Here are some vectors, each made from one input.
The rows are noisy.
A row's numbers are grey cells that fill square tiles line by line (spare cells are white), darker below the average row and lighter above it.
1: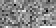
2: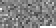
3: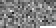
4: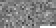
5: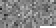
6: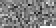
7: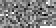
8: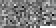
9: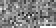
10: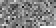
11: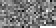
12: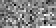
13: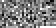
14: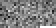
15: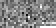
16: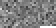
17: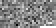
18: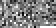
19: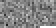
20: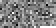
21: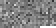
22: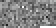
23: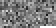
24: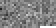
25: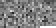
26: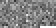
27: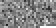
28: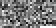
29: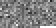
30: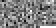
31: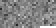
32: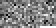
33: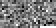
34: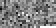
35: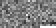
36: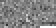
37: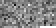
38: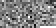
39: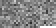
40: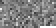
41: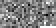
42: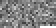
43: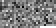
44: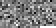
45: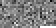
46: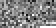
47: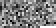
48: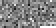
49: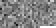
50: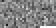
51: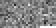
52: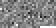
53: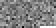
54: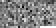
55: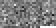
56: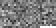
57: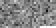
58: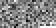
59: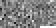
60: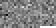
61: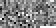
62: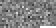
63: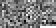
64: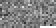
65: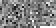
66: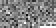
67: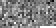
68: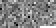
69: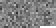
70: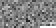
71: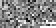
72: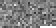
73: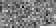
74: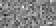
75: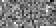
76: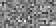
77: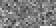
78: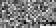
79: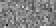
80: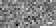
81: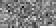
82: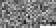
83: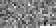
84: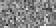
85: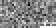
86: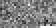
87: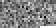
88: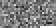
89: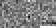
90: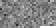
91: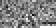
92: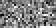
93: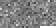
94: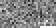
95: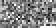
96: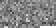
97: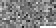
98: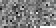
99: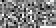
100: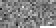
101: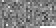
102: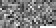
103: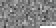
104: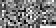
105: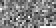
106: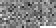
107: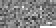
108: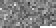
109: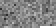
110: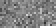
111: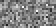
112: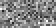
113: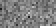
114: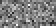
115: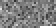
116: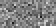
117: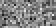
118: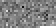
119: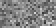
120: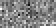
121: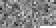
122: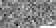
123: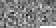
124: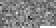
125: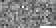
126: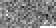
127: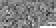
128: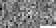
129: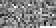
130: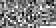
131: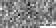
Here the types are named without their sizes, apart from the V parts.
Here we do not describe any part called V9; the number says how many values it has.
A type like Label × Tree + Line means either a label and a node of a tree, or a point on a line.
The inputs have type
Bool × (Line + V9).
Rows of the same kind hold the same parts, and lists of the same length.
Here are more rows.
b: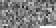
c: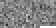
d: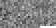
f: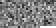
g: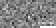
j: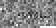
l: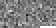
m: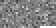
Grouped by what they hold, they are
b, f, g, j, l
c, d, m

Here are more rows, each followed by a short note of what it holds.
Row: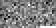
a point on a line and a true/false value
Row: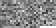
a point on a line and a true/false value
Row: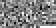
a point on a line and a true/false value
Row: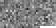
a true/false value and a value of V9
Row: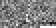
a point on a line and a true/false value
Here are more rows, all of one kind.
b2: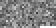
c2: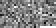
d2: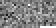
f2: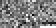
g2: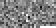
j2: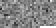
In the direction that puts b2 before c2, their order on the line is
d2, j2, g2, b2, f2, c2.
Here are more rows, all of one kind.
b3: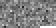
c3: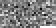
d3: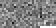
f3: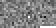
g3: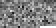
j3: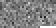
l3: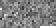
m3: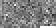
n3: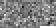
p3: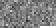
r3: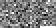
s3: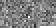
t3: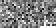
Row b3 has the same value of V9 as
g3 and l3.
